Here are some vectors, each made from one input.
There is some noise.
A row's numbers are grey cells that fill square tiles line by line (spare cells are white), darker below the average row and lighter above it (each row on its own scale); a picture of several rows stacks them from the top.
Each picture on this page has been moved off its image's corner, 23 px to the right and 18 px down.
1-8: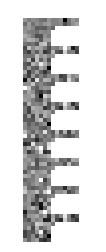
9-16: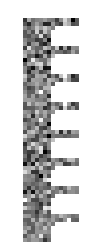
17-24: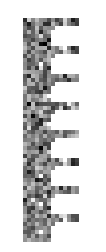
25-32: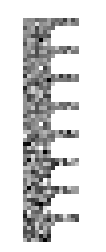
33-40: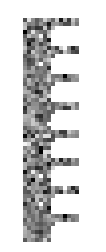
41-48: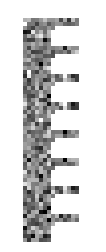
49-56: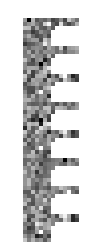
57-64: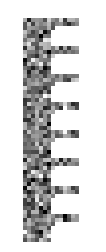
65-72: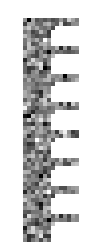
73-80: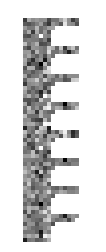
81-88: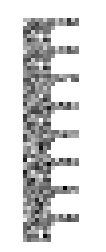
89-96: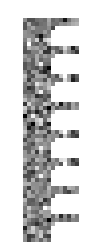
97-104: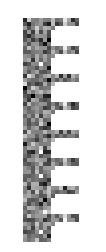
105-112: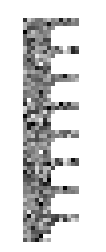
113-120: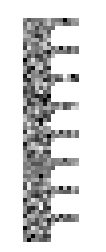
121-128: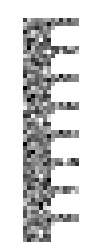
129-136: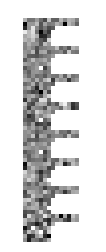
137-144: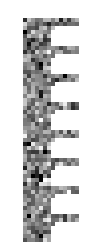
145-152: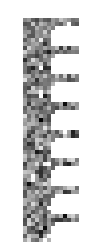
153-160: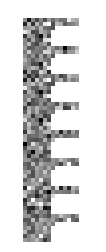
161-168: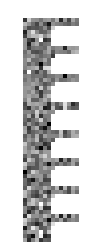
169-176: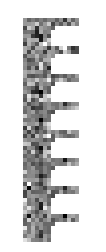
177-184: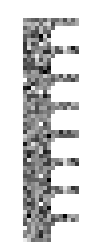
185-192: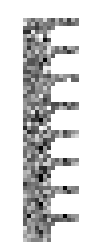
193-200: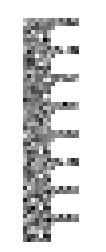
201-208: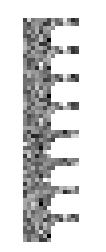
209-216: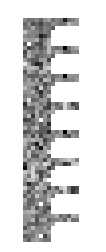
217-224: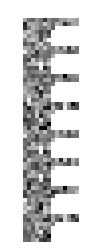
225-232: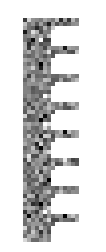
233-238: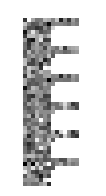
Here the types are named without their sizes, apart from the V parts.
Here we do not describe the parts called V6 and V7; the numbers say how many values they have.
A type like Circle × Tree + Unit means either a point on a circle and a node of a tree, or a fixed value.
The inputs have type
Bool × List(V7) + Label × Label × V6.
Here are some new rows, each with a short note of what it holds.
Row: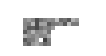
a true/false value, together with the empty list
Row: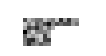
a true/false value, together with a list of two items
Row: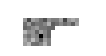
two labels and a value of V6
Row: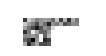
a true/false value, together with a list of two items
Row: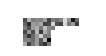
a true/false value, together with a list of two items
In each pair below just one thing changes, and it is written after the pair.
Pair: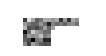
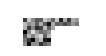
the value of V7 in item 1 of the list
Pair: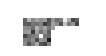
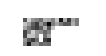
the true/false value
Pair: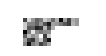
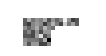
the true/false value
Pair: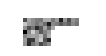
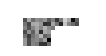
the true/false value
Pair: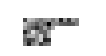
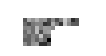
the true/false value
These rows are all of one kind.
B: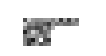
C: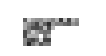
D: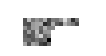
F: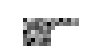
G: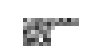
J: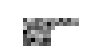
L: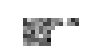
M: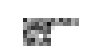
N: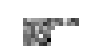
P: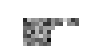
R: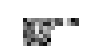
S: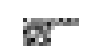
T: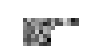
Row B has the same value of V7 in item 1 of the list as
G, S and T.
